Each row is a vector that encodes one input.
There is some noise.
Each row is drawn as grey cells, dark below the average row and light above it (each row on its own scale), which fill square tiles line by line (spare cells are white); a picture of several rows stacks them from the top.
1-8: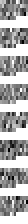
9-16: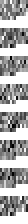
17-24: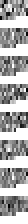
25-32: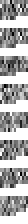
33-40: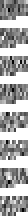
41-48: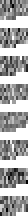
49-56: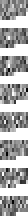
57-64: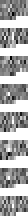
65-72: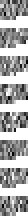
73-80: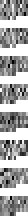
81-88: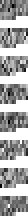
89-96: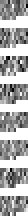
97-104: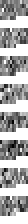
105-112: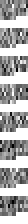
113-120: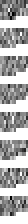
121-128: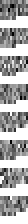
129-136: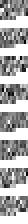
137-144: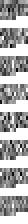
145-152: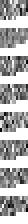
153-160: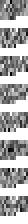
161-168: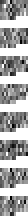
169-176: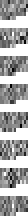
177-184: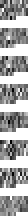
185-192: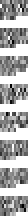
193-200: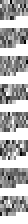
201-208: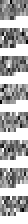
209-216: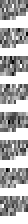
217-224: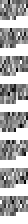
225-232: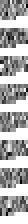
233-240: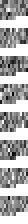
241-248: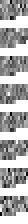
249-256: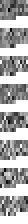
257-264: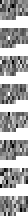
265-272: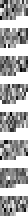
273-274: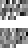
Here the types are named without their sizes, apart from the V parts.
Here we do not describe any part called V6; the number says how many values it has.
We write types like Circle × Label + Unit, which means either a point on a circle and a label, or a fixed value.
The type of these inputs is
Bool × Bool × Bool × Bool × V6 + Circle.
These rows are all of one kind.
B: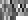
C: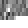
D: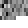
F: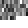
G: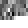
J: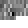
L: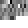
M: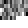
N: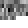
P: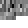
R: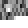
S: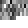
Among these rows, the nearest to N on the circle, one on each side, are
F and P.
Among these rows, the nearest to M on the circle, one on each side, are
D and F.
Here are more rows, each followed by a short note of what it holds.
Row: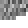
four true/false values and a value of V6
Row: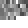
four true/false values and a value of V6
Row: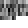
a point on a circle
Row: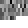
a point on a circle
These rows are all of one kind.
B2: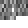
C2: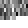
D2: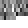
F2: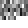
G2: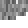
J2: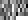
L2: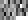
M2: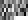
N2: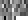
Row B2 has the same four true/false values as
C2, D2 and J2.
